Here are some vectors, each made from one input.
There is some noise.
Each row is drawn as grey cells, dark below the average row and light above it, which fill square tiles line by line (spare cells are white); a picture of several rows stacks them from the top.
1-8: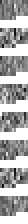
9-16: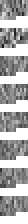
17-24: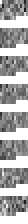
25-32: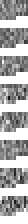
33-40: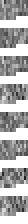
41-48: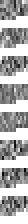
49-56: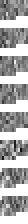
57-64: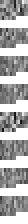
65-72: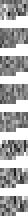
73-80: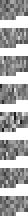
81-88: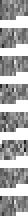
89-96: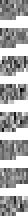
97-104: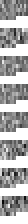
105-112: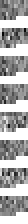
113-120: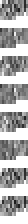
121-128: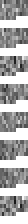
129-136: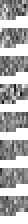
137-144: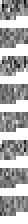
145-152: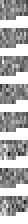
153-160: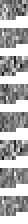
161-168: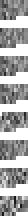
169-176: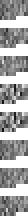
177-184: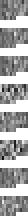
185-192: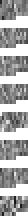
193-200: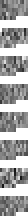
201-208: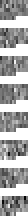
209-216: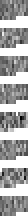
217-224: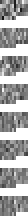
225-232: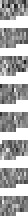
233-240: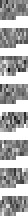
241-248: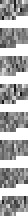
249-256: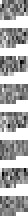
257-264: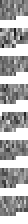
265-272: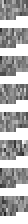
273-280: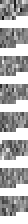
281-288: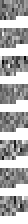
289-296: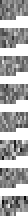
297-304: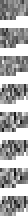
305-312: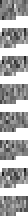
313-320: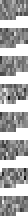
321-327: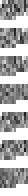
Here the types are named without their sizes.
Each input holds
either a node of a tree, or a list of points on a line.
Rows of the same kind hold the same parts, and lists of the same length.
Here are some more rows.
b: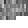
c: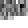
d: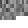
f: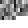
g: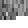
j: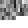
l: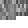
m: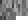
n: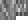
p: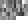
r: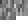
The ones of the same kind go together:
b, l, n
c
d
f, j, p
g, m, r

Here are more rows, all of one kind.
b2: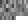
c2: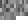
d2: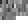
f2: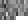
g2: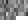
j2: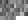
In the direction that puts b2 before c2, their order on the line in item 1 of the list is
d2, b2, c2, j2, g2, f2.
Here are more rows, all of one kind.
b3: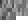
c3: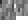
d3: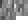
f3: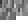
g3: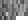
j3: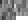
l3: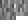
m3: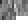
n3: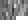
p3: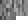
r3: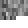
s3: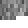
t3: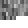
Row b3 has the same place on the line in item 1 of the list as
j3 and m3.
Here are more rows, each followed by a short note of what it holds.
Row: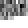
the empty list
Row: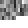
a node of a tree
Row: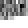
the empty list
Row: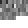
a list of two items
